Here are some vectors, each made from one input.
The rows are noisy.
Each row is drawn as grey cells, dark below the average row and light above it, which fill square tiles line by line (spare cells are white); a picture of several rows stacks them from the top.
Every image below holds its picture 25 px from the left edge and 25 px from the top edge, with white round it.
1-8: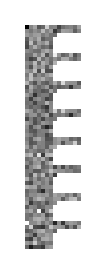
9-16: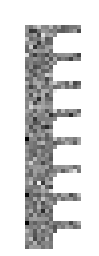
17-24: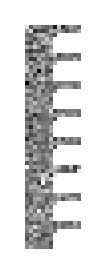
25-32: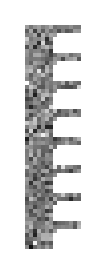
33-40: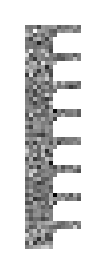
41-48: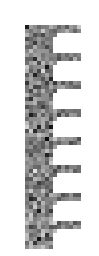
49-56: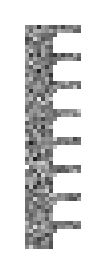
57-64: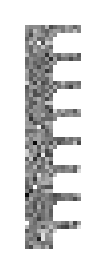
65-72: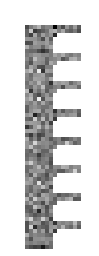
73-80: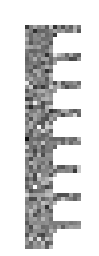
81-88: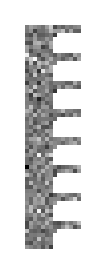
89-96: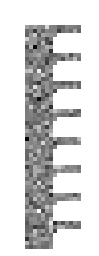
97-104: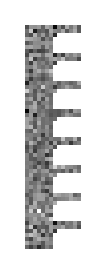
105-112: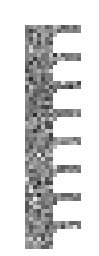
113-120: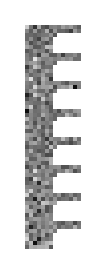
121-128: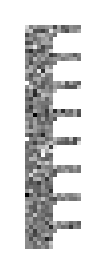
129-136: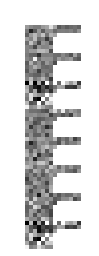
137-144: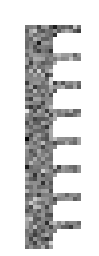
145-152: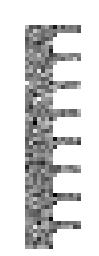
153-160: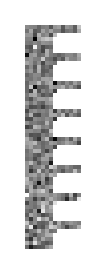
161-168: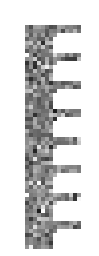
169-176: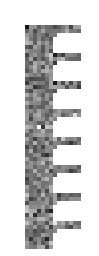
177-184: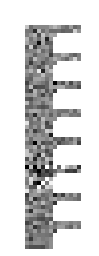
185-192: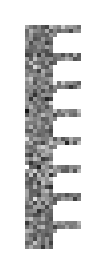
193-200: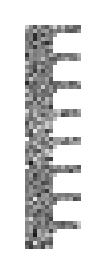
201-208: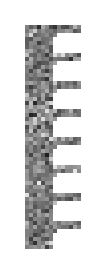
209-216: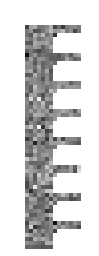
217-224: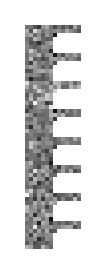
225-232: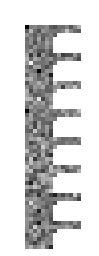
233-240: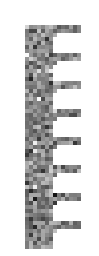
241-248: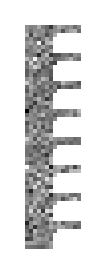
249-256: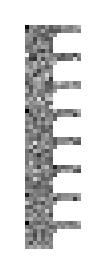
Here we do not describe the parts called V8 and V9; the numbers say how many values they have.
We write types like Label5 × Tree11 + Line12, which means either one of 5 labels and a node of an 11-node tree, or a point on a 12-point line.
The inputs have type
Bool × Label6 × V8 × V9 + Unit.
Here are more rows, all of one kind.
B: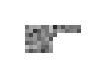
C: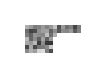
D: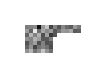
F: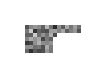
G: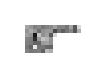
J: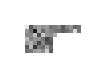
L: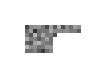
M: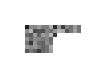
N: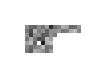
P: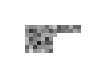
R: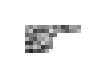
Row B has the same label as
F, L, M and R.
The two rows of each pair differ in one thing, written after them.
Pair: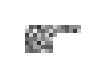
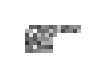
the value of V8
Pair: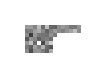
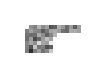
the true/false value
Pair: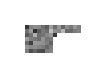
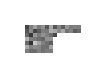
the value of V9
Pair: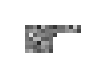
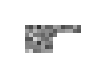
the value of V8
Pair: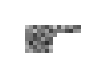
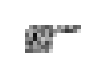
the true/false value
